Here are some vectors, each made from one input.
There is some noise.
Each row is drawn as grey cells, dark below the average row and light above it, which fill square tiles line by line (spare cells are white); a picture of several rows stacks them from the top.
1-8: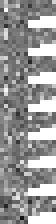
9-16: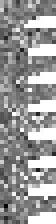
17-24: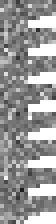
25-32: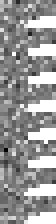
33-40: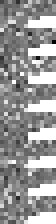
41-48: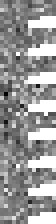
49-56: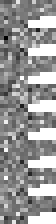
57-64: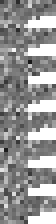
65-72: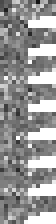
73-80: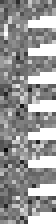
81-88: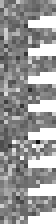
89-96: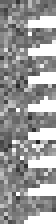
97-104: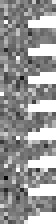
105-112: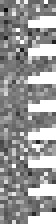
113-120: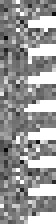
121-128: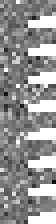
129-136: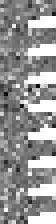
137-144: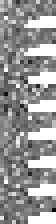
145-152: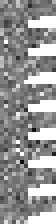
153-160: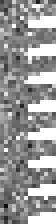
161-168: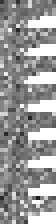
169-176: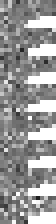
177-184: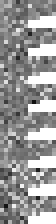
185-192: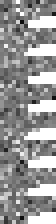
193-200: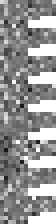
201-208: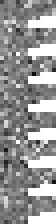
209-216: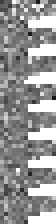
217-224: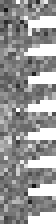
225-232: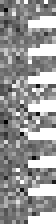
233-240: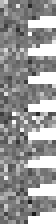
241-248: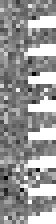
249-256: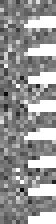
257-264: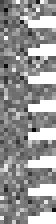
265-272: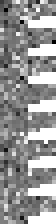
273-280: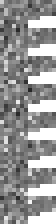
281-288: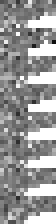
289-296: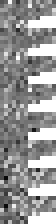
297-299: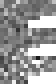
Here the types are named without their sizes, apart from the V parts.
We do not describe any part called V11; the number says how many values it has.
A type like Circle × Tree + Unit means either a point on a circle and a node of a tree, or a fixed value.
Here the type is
Bool × Label × (Line + V11) + Tree.
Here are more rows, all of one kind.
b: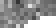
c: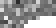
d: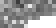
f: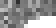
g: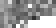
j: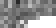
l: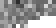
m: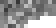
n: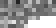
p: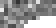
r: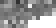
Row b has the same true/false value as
g, l and r.
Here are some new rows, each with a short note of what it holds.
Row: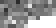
a label, a point on a line and a true/false value
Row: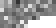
a label, a point on a line and a true/false value
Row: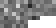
a label, a true/false value and a value of V11
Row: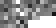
a node of a tree
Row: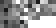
a node of a tree
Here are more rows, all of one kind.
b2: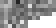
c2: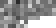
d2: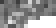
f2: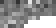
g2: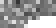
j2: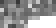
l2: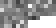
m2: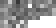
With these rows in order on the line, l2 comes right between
b2 and g2.
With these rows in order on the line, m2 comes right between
b2 and c2.
